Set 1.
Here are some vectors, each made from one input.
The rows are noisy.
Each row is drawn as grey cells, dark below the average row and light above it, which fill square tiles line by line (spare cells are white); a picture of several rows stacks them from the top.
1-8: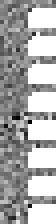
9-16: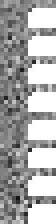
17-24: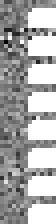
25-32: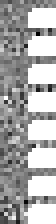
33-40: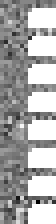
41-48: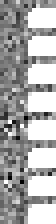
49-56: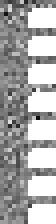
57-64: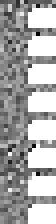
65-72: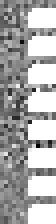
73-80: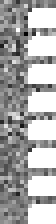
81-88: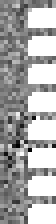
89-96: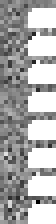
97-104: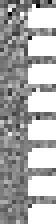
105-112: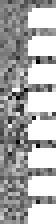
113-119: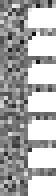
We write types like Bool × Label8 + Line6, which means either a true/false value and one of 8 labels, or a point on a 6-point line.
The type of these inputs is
Line7 + Line9 + Line11.
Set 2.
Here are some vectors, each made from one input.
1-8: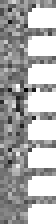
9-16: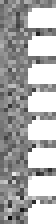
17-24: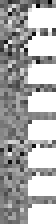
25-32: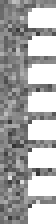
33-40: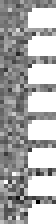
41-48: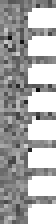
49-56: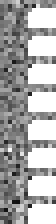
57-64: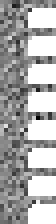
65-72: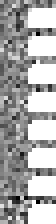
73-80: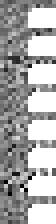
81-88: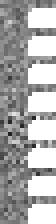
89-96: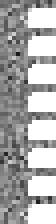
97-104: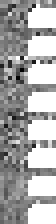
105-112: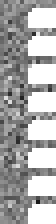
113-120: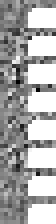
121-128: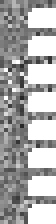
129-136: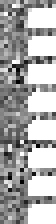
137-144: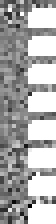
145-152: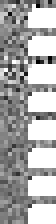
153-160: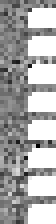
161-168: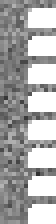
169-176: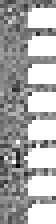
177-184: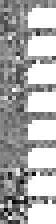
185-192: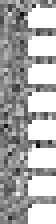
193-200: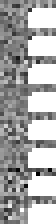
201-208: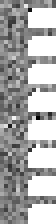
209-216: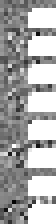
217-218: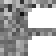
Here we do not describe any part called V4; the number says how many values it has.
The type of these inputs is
Line9 + Line17 + V4.
